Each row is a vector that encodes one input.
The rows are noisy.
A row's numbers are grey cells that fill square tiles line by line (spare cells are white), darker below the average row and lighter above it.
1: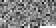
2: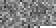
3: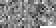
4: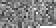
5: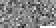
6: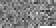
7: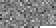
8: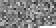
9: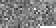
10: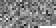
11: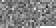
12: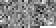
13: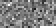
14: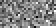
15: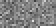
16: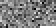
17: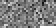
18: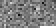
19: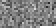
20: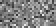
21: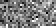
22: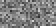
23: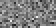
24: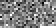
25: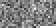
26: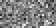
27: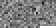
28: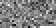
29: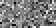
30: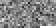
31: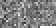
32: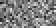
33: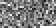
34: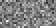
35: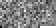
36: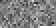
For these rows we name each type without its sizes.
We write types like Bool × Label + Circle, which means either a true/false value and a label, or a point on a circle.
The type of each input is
(Bool × Bool × Bool + Unit) × Line.
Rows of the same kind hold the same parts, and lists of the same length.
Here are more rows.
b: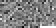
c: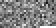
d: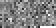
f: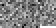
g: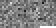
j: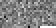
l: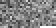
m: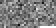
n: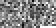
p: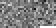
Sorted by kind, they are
b, f, n
c, d, g, j, l, m, p

